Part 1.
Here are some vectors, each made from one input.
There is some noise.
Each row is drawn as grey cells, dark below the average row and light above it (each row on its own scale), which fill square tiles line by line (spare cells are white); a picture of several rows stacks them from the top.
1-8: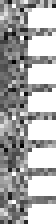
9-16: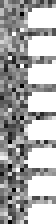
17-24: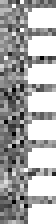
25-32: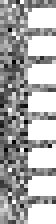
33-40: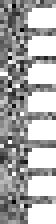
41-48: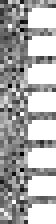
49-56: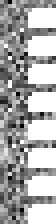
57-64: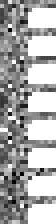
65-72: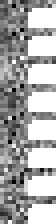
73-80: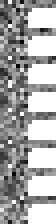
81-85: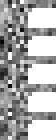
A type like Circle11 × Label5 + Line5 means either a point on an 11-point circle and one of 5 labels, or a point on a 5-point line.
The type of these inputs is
Line8.
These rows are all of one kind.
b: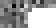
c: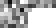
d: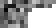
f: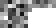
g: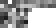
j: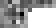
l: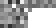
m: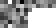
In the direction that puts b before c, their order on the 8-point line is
g, m, d, b, j, f, l, c.
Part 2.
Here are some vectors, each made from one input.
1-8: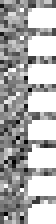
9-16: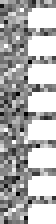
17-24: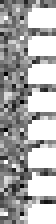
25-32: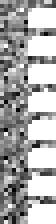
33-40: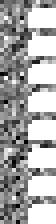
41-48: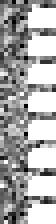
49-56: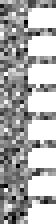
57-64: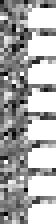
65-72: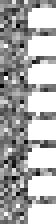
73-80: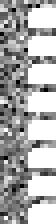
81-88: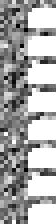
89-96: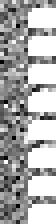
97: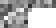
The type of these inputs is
Line5.
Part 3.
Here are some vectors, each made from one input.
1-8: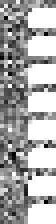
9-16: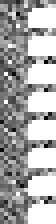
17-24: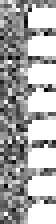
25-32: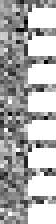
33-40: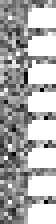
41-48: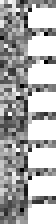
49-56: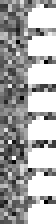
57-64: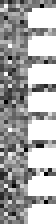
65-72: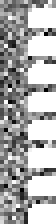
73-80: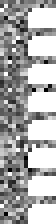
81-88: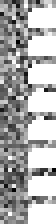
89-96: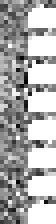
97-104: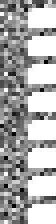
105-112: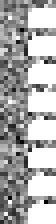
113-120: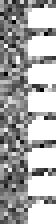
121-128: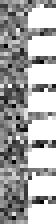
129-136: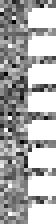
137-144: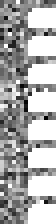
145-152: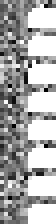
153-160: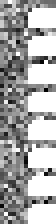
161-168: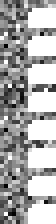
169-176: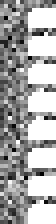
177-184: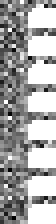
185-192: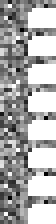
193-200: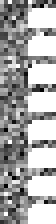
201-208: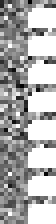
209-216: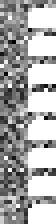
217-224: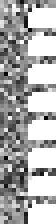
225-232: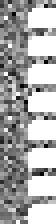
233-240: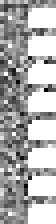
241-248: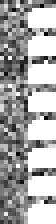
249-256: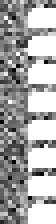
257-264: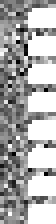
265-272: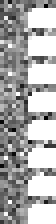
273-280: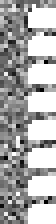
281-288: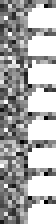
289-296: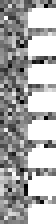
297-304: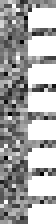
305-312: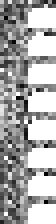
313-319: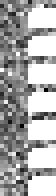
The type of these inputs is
Label6.
